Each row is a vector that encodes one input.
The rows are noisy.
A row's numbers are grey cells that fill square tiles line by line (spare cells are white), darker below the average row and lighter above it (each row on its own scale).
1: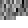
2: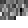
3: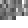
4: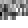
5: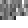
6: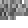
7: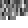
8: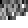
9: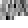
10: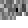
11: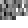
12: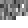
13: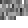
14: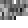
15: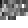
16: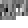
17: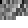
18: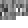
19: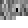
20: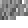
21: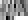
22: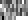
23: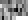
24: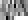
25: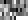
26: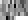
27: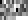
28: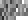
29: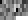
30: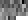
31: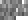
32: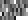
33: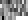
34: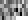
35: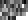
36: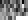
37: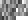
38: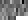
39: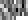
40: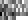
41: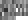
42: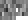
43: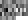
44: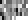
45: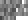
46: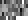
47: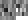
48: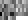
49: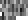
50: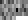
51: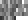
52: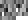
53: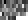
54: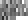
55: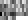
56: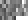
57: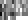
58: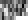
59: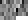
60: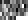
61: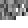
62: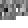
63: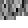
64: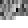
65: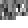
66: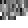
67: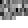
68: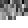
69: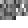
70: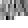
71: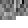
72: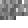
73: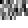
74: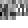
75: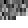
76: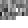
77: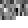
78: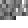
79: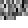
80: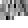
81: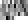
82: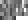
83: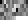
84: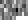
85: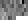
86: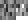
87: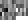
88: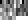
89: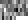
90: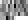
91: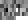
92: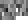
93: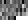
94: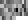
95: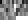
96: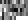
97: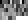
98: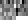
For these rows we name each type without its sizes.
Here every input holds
a list of points on a circle.
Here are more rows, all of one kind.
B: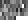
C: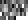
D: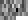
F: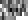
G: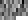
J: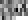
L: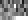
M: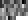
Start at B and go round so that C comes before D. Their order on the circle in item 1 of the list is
B, C, F, J, D, G, L, M.
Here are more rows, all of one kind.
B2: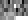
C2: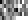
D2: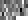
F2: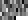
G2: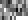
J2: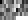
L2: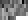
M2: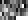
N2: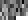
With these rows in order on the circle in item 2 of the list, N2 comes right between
F2 and L2.
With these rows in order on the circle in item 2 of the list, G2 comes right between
B2 and M2.
